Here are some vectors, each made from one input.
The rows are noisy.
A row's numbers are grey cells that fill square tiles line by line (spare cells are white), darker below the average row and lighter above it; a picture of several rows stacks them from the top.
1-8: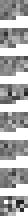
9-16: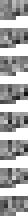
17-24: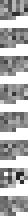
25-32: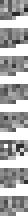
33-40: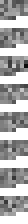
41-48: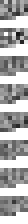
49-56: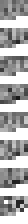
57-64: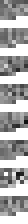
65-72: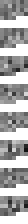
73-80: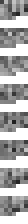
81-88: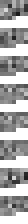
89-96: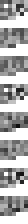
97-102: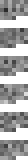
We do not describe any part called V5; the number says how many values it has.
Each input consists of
a list of up to two items, each a true/false value and a value of V5.
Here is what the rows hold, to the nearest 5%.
All of them are lists of up to two items, each a true/false value and a value of V5: about 10% are empty, 30% hold one and 60% two.
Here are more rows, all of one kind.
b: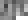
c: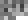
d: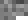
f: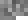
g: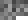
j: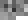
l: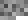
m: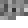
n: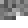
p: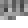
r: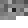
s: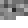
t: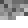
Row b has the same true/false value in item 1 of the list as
d, g, n and s.
